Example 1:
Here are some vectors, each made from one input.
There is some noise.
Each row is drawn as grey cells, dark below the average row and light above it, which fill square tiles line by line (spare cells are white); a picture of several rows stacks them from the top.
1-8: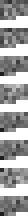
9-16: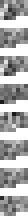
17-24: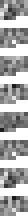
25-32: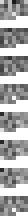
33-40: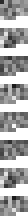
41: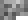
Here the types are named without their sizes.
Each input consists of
a point on a line.
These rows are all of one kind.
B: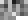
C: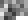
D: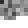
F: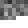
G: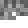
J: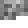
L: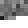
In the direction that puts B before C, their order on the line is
B, G, F, L, J, D, C.
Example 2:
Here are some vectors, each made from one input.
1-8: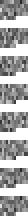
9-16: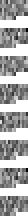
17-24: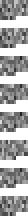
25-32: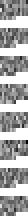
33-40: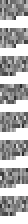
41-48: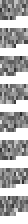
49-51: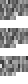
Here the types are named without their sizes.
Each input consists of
a label.
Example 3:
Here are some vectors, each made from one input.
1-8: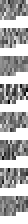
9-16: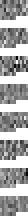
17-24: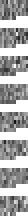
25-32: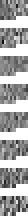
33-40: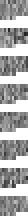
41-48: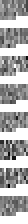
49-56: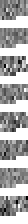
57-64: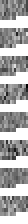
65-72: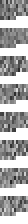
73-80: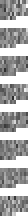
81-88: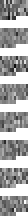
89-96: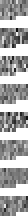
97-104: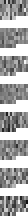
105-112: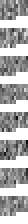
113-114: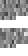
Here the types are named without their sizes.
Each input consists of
a node of a tree.
